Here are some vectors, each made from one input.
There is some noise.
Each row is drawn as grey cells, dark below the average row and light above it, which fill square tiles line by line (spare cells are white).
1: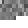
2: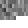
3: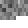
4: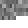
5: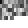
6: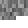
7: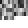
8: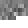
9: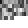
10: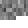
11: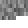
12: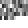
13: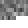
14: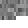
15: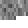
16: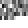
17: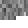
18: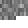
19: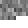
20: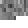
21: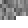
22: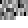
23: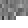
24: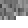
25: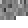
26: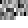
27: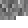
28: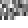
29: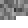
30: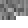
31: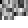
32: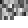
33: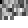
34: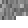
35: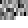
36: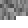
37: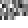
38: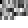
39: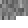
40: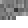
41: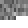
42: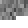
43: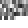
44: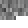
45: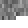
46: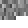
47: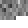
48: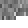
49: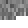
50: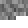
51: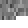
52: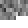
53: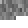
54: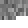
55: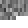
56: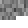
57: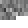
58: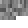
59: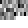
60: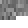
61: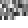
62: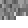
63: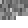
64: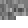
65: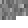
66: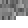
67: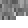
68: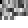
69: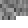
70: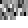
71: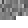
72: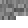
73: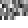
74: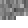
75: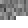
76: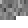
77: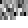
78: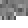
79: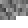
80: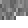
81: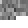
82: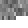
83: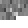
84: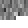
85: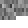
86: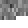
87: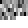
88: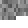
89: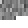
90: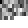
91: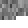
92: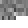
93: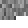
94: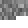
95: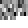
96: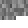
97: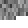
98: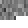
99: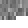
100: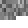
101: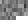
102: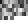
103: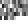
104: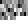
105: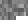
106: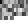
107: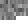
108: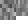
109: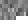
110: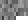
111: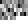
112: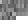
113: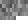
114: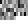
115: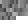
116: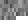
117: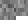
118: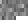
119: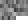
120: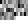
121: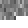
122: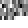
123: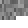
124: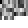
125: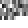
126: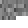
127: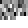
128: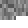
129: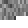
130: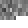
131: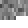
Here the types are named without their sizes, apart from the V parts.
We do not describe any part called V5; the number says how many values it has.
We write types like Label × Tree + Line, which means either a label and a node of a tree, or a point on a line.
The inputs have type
Bool × Tree × Tree + V5.
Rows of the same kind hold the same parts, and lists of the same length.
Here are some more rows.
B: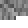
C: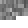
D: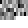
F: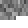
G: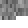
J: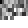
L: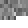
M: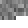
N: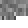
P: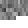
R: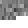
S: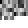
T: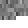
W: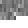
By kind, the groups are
B, C, F, G, L, M, N, P, R, T, W
D, J, S

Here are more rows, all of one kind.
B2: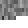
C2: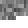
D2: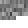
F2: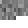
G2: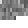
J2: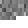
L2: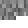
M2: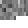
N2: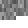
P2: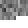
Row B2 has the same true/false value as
C2, F2 and L2.
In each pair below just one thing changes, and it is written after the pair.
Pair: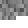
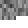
the node of one of the two trees
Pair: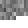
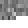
the true/false value
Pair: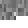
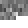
the node of one of the two trees
